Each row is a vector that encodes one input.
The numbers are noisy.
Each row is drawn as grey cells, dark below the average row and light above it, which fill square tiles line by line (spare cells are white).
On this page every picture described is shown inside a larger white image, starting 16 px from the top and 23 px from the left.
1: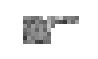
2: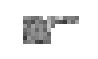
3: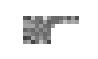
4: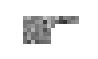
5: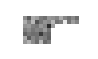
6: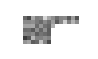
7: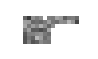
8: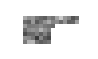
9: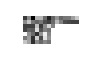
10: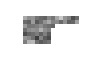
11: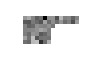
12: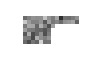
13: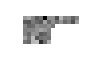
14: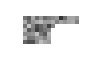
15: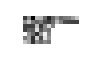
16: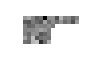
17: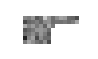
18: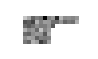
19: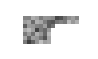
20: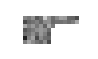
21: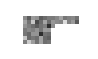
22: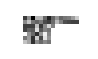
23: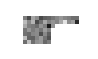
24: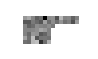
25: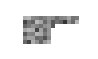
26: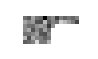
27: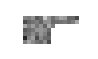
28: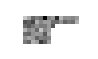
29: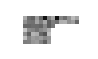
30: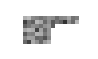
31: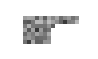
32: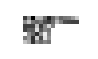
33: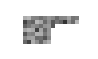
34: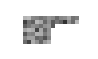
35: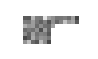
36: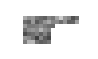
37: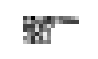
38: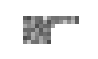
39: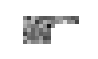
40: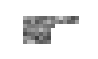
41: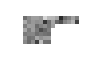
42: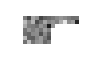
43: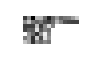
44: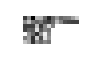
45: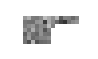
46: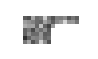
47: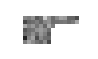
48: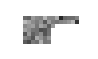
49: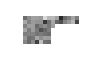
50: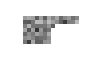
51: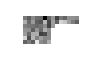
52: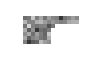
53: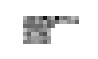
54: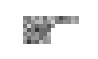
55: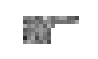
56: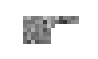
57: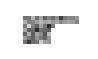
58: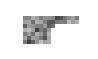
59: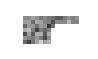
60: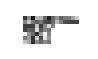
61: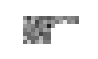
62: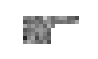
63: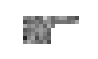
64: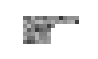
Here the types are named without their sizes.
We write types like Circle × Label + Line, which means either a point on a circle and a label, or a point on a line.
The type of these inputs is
List(Circle).
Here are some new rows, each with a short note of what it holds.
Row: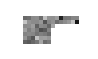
a list of two items
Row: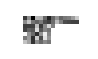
the empty list
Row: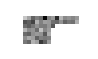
a list of one item
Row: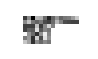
the empty list
